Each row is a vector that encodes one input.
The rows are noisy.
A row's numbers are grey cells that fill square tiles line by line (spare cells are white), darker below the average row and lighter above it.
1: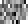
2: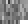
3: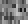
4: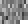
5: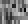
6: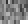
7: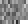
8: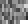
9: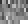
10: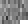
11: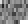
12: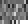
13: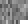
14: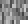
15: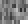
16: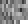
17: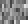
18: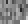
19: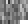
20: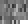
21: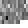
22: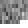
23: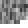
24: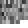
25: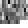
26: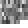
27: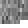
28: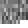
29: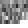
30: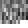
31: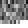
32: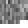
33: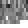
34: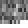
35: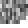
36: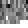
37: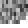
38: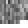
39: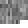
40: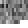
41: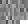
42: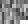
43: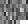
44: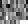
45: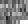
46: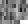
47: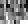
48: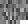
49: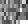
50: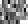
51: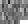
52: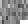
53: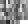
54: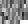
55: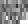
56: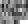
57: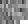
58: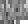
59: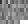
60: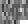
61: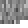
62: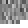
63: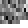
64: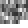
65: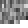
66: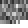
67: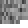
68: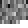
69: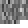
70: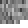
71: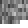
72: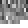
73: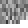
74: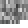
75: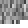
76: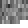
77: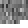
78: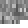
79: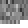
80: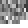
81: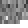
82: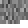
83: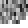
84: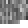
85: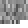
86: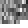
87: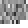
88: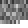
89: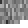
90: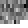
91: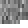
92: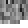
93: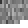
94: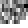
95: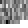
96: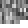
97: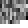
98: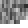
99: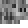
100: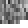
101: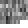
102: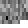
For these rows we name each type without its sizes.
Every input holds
three true/false values.
